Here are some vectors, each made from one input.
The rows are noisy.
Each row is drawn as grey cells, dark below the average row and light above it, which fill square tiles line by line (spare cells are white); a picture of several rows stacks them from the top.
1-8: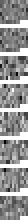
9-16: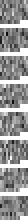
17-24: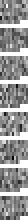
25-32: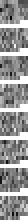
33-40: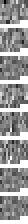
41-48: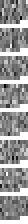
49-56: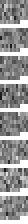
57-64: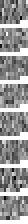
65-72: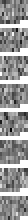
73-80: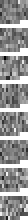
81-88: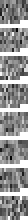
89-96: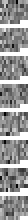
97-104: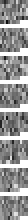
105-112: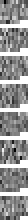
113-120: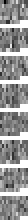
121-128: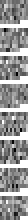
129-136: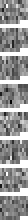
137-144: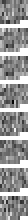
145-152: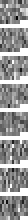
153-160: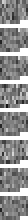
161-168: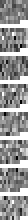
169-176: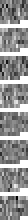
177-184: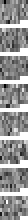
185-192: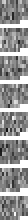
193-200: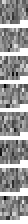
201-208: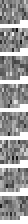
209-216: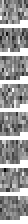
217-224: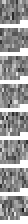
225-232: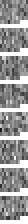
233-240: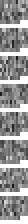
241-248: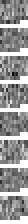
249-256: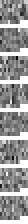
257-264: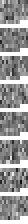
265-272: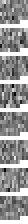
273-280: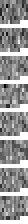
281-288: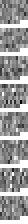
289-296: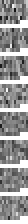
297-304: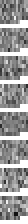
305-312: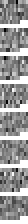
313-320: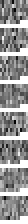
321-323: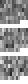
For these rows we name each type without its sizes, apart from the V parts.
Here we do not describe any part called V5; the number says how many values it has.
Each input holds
a label, together with either three true/false values, or a value of V5.
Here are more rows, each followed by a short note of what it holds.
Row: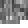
a label and a value of V5
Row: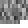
a label and a value of V5
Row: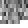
a label and three true/false values
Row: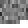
a label and a value of V5
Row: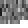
a label and a value of V5
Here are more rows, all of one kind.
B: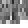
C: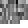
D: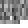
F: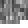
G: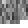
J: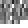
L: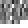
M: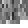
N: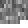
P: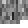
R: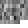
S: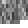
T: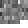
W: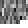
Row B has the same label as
G, M, P and S.
